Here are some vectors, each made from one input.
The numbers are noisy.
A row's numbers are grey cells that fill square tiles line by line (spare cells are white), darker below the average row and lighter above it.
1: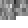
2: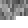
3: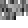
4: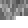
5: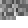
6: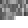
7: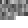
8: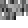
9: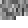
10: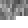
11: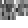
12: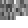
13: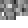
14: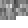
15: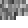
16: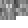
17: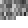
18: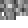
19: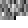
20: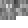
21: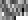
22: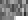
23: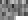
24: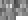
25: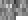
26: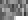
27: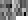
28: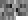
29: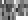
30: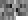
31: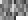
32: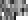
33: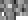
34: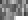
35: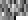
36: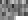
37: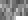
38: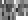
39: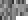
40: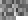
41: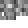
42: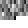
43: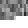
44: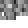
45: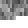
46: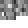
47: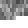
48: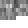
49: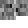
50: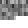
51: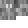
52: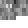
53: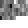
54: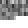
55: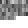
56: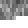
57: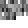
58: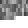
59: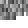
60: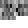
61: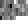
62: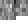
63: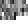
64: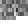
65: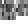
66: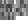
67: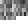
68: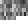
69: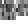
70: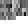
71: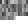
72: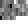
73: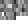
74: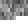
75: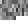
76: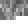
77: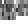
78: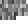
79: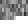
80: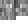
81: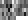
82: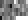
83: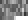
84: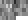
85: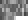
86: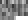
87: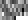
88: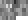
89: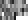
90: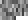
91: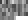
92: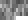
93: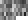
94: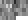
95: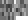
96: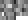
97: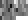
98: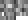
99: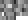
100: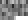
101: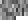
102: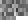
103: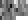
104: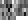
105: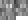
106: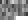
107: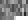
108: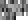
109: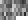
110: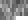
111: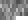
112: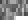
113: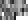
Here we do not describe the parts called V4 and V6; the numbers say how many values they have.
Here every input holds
a point on a 5-point line, together with either a true/false value and a value of V6, or a value of V4.
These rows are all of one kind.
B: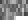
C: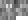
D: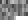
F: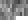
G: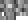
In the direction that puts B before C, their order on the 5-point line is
D, B, F, C, G.
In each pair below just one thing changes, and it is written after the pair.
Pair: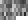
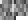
the place on the 5-point line
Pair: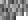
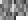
the value of V4
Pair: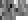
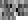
the value of V4
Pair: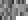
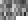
the value of V4
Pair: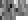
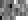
the place on the 5-point line
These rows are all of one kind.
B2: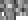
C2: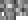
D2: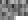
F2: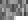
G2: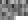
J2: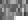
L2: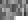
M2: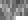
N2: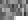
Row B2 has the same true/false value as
C2, J2 and M2.
